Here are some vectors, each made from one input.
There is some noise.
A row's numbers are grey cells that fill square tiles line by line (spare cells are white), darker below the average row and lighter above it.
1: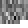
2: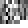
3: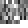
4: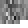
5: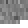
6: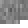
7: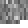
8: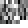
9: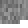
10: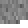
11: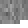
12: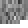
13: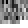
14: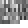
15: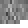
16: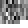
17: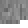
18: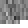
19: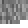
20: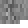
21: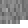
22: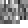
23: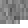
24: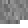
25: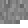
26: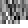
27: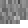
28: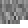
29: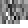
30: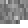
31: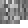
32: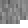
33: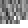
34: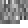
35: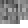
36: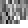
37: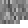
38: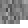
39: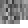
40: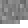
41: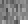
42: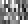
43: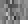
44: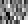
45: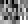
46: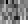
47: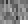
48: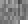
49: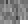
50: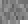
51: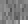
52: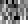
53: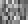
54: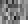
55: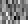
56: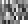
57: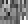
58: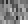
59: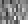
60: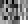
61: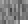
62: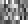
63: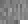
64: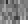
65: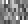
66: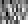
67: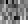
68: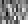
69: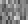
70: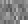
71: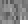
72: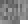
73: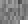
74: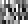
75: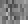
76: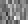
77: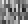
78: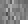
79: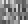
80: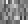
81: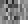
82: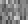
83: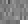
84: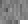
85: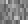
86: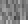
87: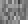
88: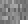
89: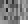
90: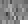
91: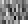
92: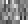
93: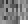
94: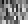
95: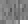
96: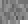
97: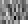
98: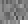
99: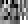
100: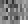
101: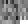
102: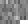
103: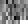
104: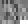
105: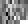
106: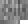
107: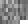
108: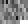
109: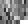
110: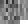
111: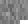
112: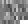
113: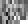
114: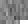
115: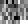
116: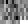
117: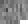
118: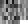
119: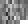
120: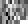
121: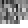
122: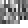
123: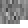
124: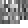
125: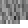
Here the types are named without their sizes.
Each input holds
a list of points on a line.
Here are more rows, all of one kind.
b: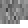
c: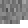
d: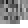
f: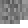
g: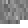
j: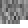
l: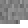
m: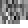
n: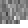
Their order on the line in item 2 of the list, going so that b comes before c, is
f, d, l, m, j, b, c, g, n.
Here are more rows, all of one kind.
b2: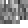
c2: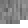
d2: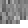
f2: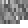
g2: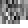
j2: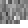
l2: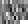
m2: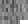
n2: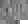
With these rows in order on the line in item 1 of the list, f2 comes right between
j2 and n2.
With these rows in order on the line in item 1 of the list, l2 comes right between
b2 and m2.
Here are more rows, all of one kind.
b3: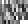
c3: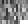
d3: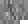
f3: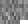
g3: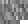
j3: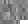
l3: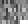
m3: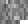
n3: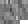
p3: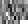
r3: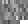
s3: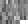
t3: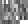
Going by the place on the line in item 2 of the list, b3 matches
f3, g3, m3 and r3.
